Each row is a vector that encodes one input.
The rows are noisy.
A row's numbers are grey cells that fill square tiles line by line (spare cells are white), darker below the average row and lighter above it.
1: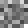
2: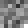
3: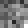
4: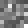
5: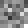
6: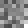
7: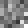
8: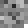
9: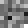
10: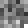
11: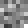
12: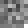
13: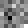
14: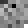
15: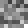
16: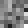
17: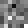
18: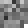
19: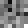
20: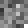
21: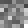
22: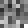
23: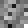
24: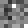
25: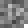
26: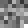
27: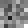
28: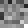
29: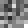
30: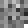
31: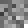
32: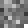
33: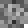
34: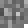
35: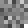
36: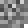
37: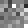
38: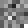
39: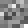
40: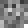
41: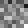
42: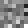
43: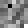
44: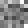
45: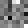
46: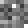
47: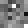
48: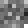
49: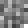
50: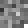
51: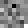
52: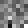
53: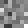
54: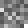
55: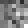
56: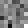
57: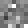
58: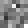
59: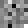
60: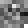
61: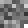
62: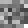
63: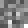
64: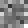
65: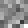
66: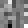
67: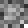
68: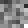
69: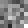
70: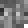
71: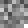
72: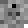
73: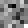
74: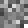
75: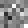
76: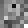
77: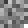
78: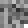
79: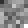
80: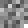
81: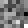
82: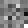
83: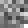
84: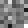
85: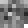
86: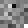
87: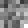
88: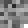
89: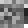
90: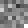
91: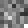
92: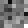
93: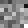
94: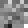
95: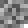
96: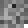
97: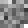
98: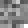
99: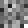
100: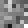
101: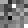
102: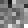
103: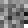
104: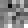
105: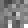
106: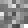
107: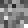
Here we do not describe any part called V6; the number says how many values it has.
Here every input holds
four true/false values, together with either a point on a 7-point line, or a value of V6.
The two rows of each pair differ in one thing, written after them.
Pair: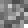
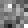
one of the four true/false values
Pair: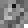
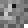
one of the four true/false values
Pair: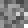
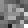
the place on the 7-point line
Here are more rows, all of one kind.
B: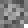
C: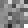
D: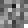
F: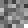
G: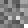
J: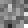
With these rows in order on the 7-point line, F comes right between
G and J.
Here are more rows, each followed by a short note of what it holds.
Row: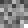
a point on a 7-point line and four true/false values
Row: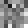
four true/false values and a value of V6
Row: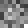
a point on a 7-point line and four true/false values
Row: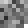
four true/false values and a value of V6
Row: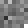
a point on a 7-point line and four true/false values
